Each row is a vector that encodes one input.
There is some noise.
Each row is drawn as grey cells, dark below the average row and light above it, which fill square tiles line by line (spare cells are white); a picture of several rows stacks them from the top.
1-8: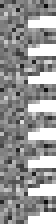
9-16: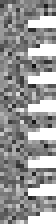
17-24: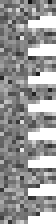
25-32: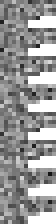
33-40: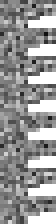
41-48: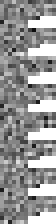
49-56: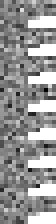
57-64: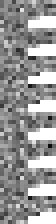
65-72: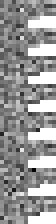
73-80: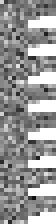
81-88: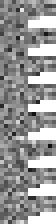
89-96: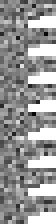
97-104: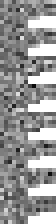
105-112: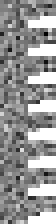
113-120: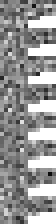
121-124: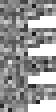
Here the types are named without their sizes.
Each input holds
either a point on a circle and a true/false value, or a point on a line.
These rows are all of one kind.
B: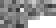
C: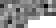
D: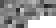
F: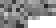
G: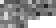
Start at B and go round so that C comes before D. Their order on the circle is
B, F, G, C, D.
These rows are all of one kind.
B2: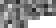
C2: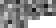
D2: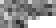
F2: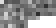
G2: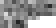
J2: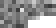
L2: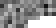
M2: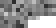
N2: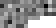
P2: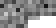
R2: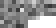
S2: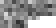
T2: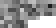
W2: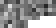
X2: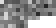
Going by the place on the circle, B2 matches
C2, L2, N2 and W2.
